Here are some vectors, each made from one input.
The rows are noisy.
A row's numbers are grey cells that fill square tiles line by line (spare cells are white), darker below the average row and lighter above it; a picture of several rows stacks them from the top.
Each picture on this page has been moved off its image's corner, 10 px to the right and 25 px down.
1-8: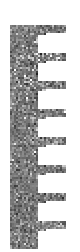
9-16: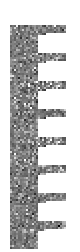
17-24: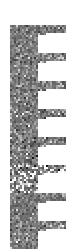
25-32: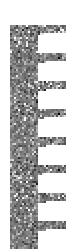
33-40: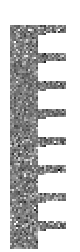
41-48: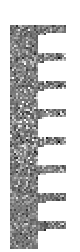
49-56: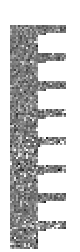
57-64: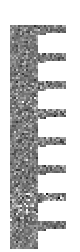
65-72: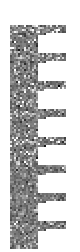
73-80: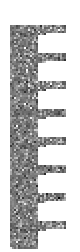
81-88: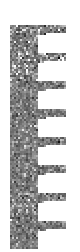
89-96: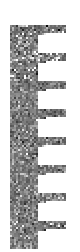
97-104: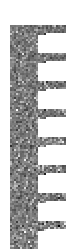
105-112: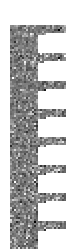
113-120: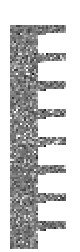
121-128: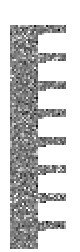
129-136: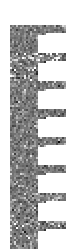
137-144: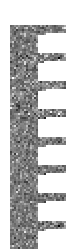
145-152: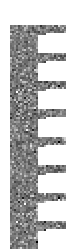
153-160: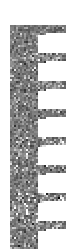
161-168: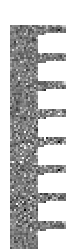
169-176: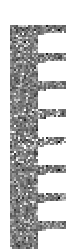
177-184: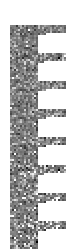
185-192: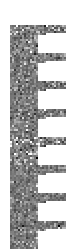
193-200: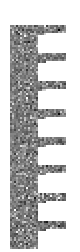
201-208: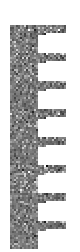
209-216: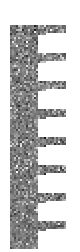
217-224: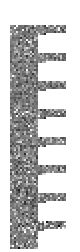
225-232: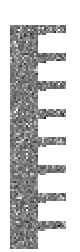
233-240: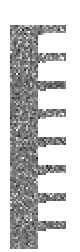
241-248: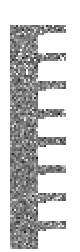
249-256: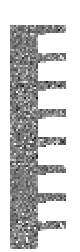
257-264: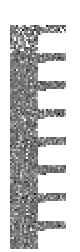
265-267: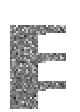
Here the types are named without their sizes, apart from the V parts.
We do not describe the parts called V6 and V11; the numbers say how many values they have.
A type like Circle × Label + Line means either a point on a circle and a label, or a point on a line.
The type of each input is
List(Line) + V6 × V11.
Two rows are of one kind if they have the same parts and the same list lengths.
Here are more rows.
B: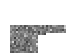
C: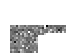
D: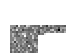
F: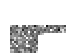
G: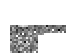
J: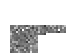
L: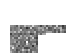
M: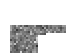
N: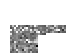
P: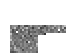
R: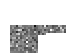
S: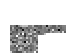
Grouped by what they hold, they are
B, C, D, J, M, N, P
F, R
G, S
L

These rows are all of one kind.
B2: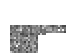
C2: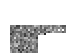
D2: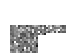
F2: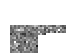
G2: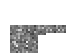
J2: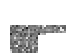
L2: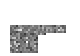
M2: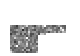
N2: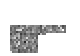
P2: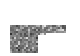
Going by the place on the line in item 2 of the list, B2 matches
D2, F2, G2 and L2.
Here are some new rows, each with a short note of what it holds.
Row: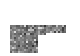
a list of one item
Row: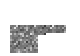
a value of V6 and a value of V11
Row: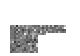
a value of V6 and a value of V11
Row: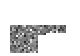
the empty list
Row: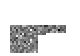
the empty list
